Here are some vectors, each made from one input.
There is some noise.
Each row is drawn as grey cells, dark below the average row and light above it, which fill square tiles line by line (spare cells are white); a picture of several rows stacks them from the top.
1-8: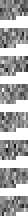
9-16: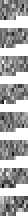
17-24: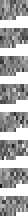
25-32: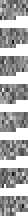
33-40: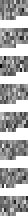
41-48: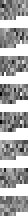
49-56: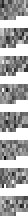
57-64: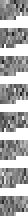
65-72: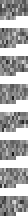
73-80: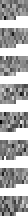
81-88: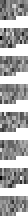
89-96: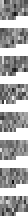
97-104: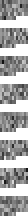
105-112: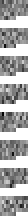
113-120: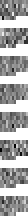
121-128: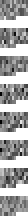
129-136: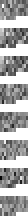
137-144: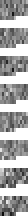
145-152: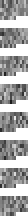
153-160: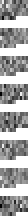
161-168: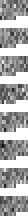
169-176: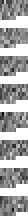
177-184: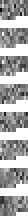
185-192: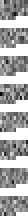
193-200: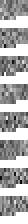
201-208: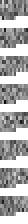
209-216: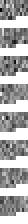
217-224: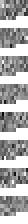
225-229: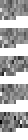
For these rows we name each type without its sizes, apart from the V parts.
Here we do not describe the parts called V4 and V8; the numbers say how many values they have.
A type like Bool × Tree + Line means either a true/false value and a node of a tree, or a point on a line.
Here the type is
(Bool × Line + V4) × (Line + V8).
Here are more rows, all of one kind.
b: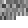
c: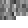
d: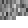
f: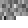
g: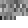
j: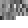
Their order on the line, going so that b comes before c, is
d, b, f, g, c, j.
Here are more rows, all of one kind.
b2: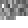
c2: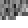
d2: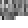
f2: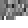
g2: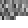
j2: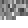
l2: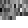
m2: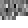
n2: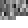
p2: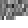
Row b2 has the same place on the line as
d2, j2 and m2.
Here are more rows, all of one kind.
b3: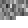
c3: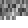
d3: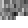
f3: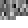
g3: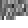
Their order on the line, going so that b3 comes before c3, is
g3, b3, f3, d3, c3.
